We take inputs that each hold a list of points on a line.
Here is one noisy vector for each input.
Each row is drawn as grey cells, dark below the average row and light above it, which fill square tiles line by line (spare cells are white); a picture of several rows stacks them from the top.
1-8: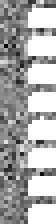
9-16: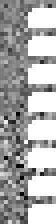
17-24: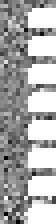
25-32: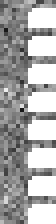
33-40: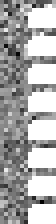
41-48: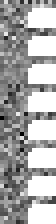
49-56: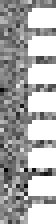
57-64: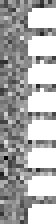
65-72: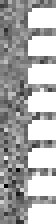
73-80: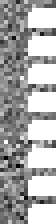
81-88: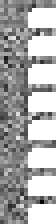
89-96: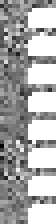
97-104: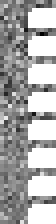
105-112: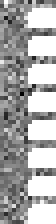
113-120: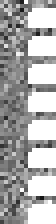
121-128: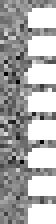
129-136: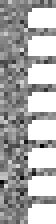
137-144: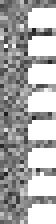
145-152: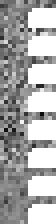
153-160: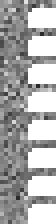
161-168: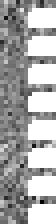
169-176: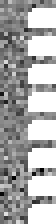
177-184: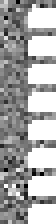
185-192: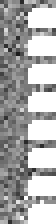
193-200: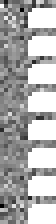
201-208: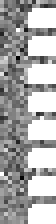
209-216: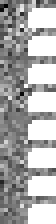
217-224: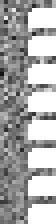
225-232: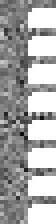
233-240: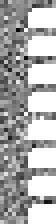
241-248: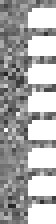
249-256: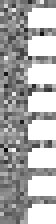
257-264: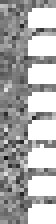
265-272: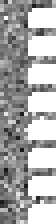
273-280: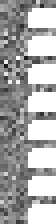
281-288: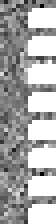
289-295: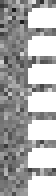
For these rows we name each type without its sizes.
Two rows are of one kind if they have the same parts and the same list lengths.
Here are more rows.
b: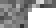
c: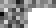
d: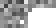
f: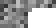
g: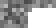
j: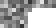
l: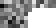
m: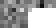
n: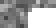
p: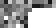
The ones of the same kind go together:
b, g, j, m, n
c
d, f, l, p

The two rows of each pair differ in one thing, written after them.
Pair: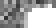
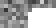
the place on the line in item 2 of the list
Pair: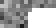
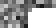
the place on the line in item 2 of the list
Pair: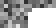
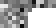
the place on the line in item 1 of the list
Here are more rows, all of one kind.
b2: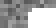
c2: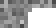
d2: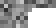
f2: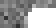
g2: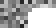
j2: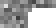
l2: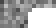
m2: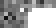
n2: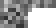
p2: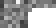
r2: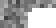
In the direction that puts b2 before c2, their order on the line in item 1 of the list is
j2, n2, d2, r2, g2, m2, f2, b2, c2, p2, l2.
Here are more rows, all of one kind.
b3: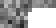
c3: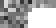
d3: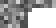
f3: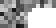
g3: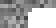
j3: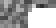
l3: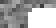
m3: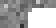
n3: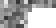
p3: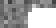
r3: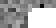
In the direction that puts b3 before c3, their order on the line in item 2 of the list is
d3, n3, m3, g3, r3, f3, l3, p3, b3, j3, c3.
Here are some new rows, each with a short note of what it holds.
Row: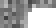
a list of two items
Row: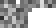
a list of two items
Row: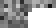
a list of one item
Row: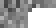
a list of one item
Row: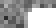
a list of two items
